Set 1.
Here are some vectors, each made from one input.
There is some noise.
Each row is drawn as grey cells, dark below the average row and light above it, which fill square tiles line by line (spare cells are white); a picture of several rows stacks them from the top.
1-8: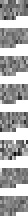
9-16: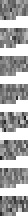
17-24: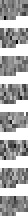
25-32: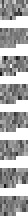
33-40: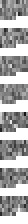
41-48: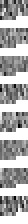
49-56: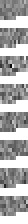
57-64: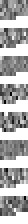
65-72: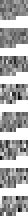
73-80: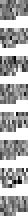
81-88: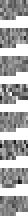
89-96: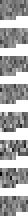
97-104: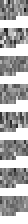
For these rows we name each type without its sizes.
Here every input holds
either a point on a circle, or a fixed value.
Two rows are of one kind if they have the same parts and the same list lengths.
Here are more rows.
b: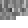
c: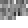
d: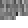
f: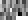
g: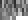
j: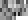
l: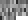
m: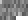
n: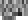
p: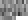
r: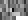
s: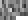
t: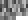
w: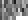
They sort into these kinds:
b, c, d, f, g, j, m, n, p, s, t, w
l, r

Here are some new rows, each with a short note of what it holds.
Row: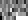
a fixed value
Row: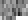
a point on a circle
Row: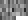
a fixed value
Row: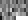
a fixed value
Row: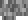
a point on a circle
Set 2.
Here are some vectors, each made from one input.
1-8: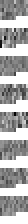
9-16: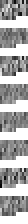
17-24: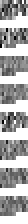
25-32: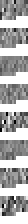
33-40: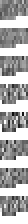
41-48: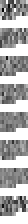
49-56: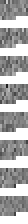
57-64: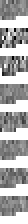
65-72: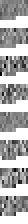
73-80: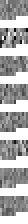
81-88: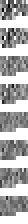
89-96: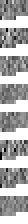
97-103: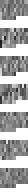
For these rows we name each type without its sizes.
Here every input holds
a point on a circle.
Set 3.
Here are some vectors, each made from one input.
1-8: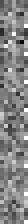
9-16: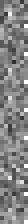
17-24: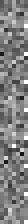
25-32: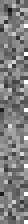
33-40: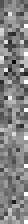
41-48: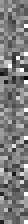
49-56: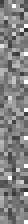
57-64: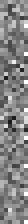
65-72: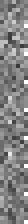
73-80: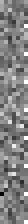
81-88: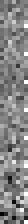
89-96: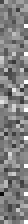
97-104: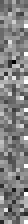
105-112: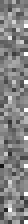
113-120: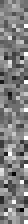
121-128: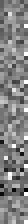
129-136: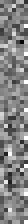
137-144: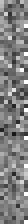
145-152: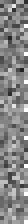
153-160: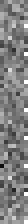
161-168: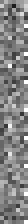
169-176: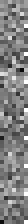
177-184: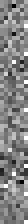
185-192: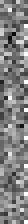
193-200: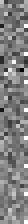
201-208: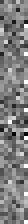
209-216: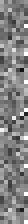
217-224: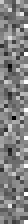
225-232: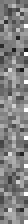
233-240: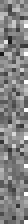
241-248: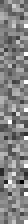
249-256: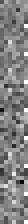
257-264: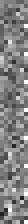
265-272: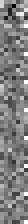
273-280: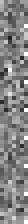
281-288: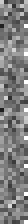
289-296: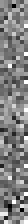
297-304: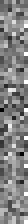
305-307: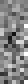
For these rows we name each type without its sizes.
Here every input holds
a node of a tree.
